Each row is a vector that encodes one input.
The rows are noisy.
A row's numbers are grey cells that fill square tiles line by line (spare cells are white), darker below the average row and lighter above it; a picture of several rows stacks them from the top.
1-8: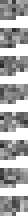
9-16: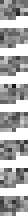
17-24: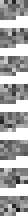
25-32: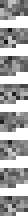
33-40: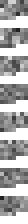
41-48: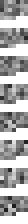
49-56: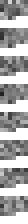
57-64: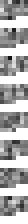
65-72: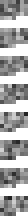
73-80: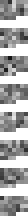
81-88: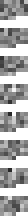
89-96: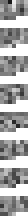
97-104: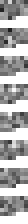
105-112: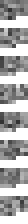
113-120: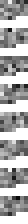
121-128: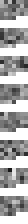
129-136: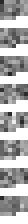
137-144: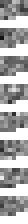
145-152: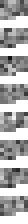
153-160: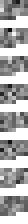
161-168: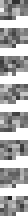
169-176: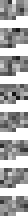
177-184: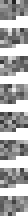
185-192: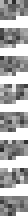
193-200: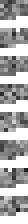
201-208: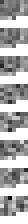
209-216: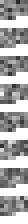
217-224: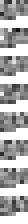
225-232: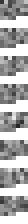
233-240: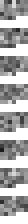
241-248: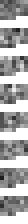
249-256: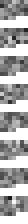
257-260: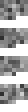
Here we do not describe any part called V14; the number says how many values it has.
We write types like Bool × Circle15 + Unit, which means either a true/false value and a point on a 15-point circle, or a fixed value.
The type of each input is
Bool × Bool × Bool × Bool × Line5 × V14.
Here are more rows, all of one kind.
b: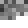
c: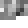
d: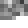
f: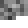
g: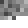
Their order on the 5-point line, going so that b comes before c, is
b, g, f, d, c.
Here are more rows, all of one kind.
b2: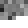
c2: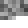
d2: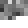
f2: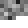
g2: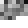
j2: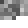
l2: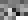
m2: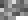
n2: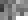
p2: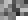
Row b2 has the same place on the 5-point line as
f2, j2 and m2.
